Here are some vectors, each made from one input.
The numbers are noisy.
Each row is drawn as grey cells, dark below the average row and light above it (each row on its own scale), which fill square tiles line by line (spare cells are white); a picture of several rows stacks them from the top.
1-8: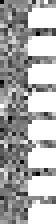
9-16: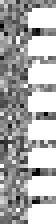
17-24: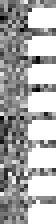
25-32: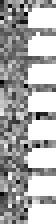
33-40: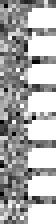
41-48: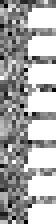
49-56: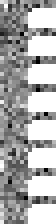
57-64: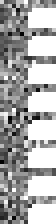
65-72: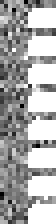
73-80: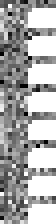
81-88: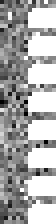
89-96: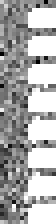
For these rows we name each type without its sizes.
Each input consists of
a point on a line, together with either a point on a line, or a node of a tree.
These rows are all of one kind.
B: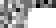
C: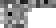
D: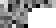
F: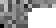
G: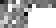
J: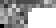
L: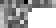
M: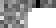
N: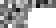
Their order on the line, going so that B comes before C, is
D, F, N, B, M, C, J, L, G.
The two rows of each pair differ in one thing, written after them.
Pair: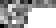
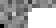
the place on the line
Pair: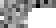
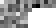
the place on the line
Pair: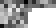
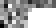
the place on the line
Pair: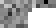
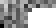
the node of the tree
